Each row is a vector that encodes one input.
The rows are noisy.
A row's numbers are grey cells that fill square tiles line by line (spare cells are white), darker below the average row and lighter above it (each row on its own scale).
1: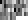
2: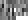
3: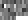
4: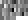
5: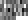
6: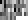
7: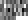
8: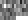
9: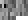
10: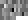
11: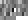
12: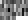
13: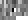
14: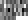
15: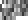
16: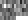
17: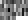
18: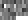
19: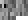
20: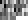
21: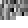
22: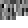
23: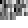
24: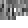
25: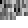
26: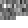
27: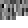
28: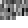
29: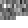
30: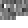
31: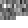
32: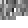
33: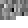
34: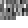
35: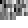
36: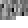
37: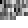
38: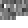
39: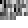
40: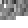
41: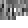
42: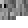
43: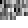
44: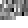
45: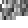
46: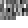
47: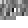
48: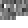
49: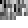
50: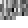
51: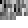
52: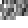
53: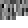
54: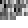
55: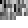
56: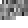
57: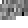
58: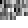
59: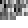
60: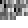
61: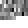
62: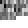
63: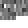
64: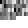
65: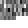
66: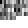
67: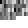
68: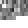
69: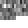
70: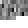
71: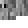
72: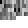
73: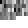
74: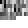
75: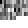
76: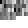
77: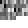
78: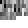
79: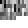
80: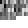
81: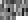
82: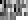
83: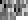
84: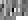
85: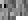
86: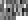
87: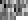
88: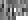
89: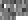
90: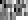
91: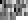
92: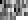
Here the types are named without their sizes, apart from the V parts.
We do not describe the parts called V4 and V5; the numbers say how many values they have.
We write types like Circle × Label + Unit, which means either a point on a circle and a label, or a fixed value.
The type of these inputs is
List(Circle) + V4 × V5.
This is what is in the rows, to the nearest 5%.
About 40% of them hold a value of V4 and a value of V5. The rest are lists of points on a circle.
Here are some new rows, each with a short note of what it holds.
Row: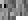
the empty list
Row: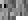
the empty list
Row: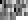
a value of V4 and a value of V5
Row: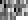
a value of V4 and a value of V5
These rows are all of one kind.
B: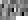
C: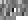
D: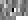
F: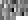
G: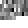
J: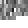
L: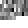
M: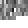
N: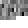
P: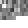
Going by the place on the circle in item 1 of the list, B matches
F and N.
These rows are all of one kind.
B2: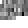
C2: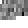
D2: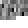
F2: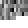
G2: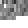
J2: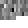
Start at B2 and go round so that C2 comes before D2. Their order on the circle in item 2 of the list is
B2, J2, G2, F2, C2, D2.
